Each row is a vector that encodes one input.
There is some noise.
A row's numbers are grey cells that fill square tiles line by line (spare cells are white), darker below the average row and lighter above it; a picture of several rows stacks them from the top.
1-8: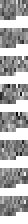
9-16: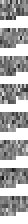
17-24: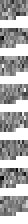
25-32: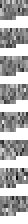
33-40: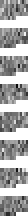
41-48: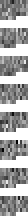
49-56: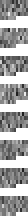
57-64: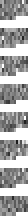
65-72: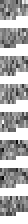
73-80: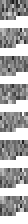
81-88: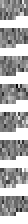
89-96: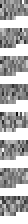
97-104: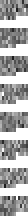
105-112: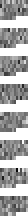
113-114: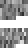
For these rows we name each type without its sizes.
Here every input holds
either a point on a line, or three true/false values.
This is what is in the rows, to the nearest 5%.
About 55% of them hold a point on a line. The rest hold three true/false values.
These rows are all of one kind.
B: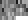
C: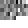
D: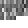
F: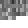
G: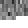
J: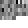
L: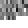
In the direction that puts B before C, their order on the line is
L, D, G, F, B, J, C.
